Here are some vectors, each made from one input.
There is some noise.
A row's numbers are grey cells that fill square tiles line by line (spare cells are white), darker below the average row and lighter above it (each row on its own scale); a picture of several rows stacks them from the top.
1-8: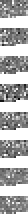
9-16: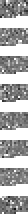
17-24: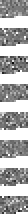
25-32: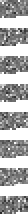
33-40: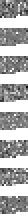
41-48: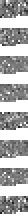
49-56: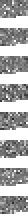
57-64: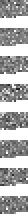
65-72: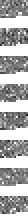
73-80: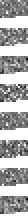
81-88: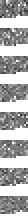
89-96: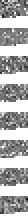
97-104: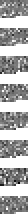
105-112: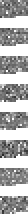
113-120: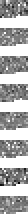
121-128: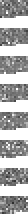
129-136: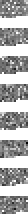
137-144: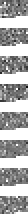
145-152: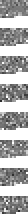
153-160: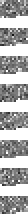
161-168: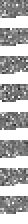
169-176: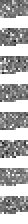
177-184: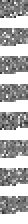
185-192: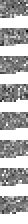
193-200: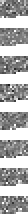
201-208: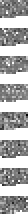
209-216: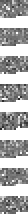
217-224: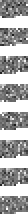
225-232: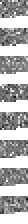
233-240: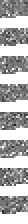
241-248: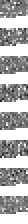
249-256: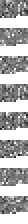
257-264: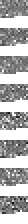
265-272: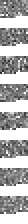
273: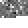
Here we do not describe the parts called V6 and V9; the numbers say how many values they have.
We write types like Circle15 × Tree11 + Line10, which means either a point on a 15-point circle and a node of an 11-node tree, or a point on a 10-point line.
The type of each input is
(Tree7 + V6) × V9 + Tree10.
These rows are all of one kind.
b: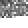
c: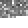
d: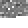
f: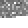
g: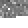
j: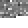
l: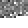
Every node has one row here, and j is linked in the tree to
l.
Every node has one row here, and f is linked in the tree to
b and d.
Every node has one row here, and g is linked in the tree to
b and c.
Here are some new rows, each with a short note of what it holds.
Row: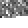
a node of a 10-node tree
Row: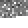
a node of a 7-node tree and a value of V9
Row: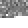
a value of V6 and a value of V9
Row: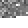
a value of V6 and a value of V9
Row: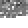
a node of a 7-node tree and a value of V9
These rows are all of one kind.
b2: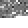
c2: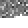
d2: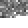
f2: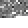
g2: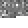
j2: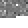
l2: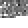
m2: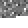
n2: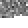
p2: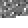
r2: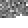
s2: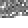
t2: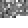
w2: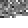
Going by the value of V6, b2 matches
d2, f2, t2 and w2.
